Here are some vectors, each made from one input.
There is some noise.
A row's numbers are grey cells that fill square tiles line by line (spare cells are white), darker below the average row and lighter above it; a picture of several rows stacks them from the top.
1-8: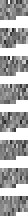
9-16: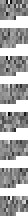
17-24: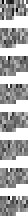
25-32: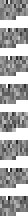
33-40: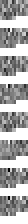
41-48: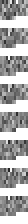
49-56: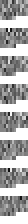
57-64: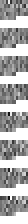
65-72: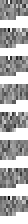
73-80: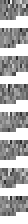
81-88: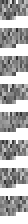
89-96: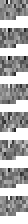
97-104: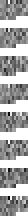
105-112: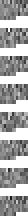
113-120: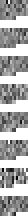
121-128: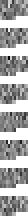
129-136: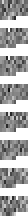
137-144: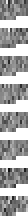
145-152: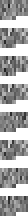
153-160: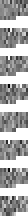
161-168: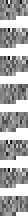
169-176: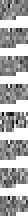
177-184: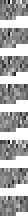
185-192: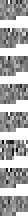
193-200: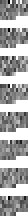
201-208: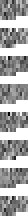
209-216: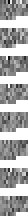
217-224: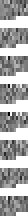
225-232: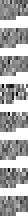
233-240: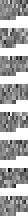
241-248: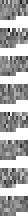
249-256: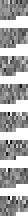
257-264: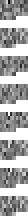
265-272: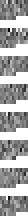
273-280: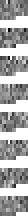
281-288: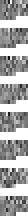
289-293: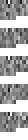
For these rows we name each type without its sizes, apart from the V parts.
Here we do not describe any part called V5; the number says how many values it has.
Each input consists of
a list of items, each a true/false value and a value of V5.
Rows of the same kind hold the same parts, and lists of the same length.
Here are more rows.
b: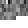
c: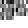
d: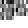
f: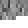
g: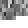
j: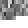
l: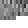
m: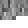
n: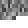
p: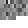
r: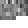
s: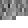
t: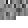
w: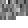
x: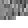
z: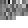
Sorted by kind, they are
b, f, l, m, n, p, r, s, t, w, x
c, d
g, j, z

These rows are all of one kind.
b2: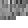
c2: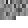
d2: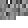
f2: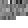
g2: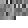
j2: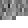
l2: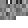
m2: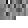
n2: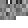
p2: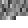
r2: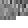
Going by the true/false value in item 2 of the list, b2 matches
f2 and r2.
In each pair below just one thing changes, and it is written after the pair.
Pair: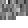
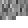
the true/false value in item 2 of the list
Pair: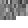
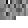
the true/false value in item 2 of the list
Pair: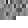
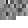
the value of V5 in item 2 of the list
